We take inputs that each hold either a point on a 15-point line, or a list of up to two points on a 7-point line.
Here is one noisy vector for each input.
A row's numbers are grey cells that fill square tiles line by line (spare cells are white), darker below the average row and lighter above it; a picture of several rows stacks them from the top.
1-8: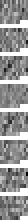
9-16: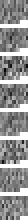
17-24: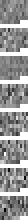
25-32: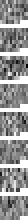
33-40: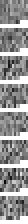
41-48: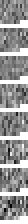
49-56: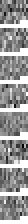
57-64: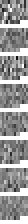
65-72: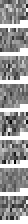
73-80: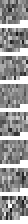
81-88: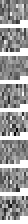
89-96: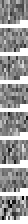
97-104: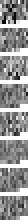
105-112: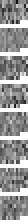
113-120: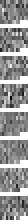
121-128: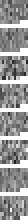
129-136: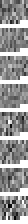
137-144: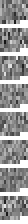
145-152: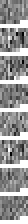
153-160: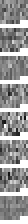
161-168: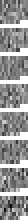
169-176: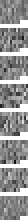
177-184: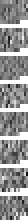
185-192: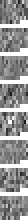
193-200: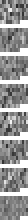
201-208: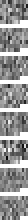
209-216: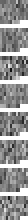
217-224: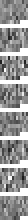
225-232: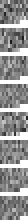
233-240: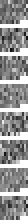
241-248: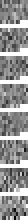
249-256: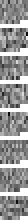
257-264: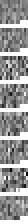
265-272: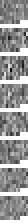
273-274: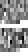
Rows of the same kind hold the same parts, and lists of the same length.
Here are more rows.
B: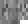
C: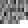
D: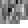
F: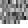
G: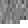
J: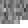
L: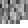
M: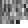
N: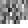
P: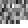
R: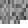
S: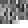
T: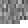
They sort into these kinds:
B, F, S
C, D, P
G, J, L, N, R, T
M

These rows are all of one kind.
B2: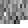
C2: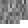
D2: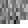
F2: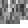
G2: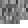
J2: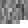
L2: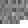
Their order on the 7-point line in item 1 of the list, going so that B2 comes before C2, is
B2, D2, F2, L2, C2, G2, J2.
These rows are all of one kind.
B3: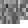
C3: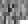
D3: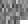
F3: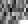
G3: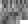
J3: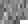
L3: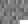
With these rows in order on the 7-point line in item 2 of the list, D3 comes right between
J3 and L3.
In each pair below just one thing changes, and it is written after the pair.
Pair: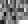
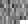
the place on the 7-point line in item 1 of the list
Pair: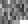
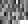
the place on the 7-point line in item 1 of the list
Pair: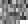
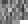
the place on the 7-point line in item 2 of the list
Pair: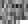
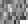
the place on the 7-point line in item 1 of the list
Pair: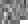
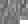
the place on the 7-point line in item 2 of the list
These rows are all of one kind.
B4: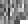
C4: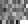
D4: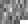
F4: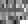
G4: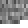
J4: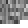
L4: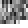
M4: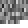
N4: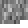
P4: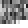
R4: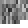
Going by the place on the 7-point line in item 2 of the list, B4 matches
G4, L4, M4 and N4.
